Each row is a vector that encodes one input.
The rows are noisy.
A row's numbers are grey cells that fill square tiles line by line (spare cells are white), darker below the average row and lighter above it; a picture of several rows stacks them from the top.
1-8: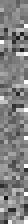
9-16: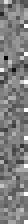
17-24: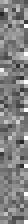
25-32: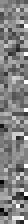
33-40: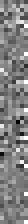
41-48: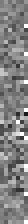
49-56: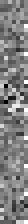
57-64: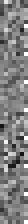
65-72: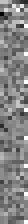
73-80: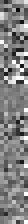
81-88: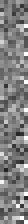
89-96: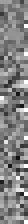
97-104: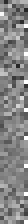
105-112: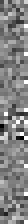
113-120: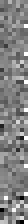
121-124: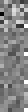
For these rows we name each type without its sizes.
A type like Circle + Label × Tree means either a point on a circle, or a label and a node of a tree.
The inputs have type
Bool × Tree + Circle + Unit.
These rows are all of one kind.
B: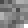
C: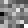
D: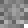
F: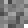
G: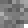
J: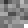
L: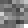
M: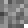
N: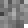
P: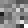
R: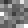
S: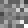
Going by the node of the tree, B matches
D, J and P.
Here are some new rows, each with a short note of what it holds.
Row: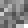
a fixed value
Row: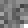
a point on a circle
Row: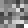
a node of a tree and a true/false value
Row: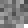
a point on a circle
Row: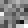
a fixed value
